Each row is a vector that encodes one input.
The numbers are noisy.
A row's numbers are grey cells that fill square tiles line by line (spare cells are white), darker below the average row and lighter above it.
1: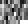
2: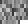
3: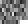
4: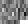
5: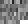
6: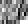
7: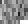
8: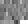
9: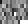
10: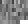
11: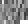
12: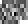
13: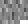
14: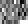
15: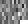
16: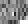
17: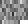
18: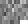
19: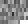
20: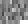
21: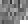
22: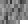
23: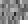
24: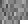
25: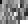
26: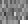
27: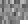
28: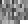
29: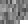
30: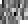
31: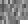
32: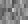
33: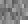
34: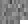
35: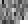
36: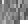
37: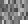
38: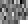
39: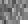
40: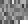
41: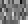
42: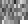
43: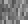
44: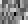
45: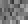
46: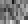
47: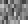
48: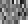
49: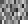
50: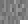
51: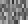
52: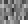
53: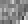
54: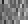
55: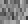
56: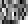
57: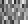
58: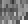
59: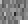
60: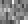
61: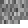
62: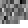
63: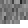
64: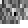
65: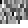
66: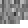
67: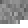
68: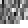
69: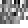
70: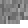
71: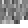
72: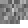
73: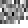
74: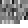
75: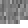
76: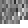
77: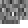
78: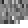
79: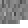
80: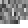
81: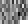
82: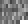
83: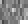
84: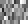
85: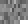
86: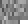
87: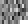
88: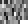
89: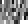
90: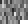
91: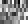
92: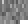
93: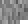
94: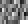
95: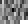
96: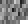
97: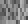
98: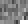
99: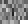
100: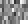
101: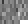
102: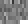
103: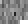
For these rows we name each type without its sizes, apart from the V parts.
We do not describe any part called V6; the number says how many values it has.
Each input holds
a node of a tree, together with either a node of a tree, or a value of V6.
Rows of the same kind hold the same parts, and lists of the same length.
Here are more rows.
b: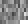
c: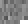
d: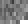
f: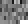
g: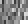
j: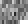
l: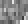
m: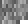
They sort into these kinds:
b, f, g, l
c, d, j, m

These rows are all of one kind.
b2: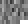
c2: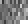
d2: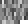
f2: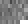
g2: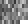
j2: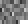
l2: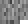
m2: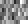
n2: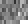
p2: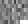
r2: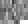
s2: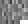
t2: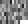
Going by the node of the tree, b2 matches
f2, g2, l2 and t2.
